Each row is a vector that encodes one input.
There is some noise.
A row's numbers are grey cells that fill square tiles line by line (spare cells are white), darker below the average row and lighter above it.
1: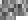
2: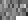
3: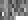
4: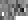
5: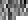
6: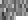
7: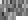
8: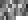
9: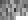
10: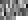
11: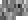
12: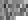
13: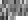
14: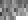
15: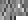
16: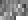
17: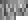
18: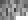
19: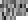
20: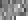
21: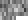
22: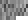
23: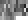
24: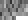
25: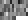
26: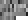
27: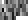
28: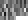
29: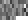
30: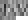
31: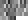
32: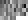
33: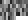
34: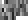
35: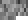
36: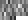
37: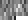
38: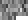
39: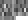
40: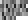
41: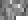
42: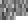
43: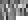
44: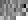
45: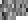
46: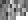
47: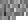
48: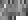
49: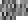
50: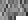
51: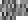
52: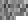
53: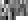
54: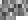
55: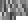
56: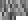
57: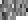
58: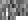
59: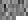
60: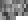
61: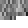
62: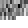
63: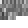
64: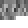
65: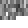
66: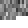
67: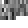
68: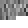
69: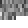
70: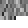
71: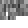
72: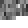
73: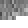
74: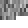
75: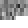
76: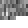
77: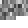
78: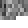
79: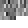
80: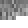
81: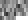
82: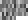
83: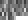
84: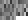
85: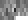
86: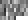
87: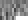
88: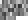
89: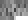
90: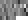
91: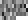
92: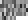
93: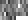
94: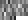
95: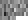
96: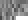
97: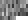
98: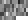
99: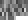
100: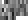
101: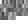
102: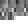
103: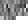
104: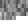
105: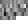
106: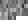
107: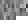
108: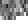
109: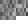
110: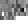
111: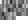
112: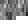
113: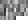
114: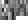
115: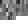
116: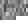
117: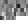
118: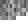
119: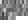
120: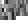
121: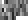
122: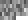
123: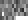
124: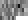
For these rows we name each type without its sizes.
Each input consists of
a list of points on a line.
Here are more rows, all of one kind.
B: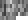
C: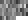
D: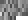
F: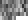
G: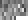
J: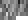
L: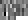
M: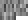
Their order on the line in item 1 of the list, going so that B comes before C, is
D, F, G, B, J, C, M, L.
